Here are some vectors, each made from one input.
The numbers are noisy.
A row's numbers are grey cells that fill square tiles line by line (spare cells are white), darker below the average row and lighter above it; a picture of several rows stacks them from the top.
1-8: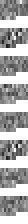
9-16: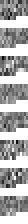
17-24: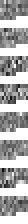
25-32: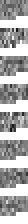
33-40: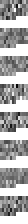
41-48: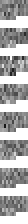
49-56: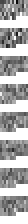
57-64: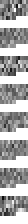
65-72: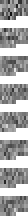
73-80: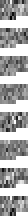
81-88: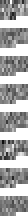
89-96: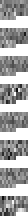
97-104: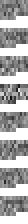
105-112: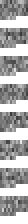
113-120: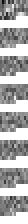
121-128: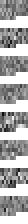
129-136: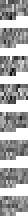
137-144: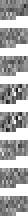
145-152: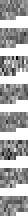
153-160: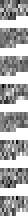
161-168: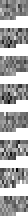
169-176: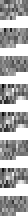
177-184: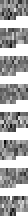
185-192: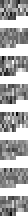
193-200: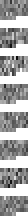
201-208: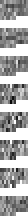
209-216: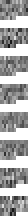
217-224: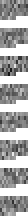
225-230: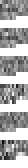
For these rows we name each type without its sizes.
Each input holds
either a point on a line, or a node of each of two trees and three true/false values.
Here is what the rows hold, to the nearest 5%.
About 35% of them hold a point on a line. The rest hold a node of each of two trees and three true/false values.
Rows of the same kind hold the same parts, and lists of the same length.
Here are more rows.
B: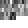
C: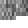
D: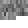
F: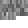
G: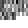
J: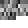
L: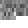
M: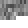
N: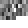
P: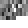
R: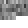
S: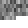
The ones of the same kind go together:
B, G, J, N, P
C, D, F, L, M, R, S

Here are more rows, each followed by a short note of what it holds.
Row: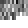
a point on a line
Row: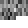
a point on a line
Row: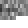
a node of each of two trees and three true/false values
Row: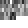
a point on a line
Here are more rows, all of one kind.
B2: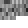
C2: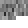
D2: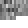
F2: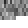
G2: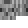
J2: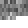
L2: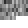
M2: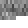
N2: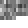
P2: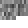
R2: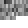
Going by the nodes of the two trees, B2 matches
G2, L2 and R2.
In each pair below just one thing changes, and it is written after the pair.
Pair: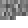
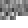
the node of one of the two trees
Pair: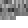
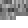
one of the three true/false values
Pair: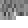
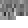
one of the three true/false values
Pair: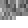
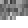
the node of one of the two trees
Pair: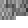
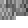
one of the three true/false values
